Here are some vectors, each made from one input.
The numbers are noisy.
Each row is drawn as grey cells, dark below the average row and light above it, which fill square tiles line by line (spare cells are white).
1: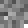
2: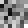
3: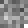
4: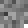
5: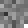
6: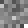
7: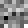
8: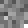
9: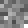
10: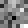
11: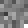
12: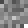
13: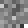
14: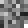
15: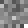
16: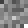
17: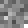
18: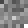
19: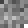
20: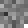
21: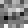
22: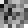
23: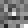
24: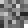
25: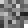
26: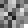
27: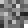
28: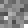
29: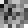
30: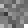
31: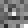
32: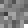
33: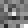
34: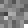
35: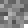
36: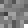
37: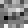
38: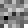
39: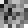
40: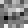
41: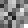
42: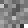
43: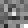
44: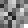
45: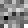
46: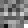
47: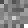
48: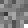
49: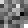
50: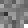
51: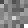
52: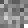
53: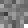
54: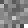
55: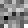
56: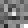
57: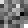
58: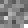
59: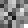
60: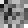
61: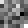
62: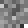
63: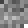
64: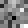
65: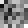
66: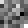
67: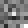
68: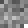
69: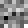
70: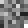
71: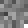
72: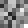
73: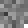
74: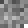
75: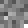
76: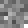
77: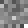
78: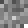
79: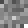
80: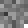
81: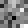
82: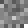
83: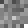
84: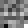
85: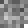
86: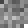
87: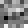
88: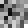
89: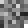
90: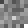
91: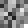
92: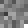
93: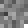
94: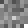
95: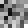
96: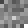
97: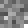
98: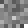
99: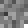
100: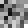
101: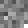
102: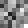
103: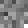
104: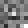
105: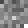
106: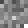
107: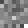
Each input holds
a true/false value, together with either one of 5 labels, or a point on a 5-point line.
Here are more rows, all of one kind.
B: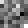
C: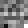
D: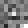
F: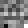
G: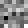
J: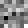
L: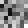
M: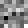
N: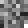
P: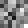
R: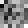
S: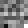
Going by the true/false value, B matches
D and R.
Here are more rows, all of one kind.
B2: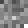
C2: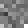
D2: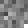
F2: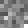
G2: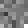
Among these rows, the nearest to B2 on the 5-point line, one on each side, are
D2 and G2.
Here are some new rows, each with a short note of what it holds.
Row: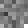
a point on a 5-point line and a true/false value
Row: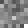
a point on a 5-point line and a true/false value
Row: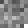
a point on a 5-point line and a true/false value
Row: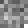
a point on a 5-point line and a true/false value
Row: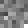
a point on a 5-point line and a true/false value
